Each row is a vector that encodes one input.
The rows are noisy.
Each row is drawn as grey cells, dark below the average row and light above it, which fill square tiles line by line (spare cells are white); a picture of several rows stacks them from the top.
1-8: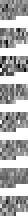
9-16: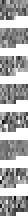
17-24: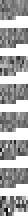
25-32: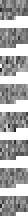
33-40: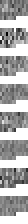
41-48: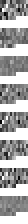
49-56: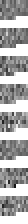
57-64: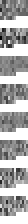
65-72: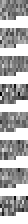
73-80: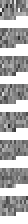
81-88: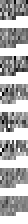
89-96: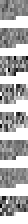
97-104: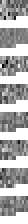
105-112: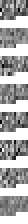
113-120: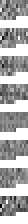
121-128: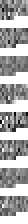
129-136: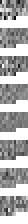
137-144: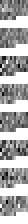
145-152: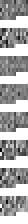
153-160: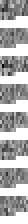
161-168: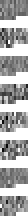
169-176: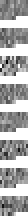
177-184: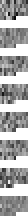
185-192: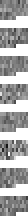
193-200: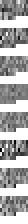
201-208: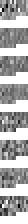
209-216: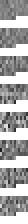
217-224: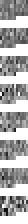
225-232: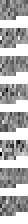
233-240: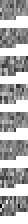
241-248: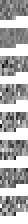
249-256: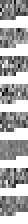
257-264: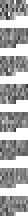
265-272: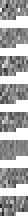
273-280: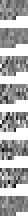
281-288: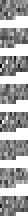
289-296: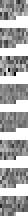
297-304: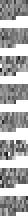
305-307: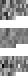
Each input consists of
three true/false values, together with either a point on an 8-point circle, or a point on an 11-point circle.
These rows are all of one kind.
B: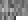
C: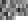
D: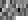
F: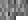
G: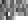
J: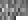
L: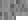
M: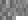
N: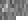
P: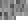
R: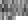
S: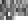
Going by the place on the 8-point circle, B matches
F, G, J and S.
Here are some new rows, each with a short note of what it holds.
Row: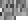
a point on an 8-point circle and three true/false values
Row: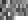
a point on an 8-point circle and three true/false values
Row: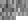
a point on an 11-point circle and three true/false values
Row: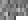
a point on an 8-point circle and three true/false values
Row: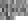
a point on an 11-point circle and three true/false values
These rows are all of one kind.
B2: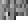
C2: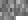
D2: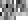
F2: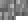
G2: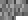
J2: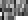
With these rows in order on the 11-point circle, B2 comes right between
D2 and F2.
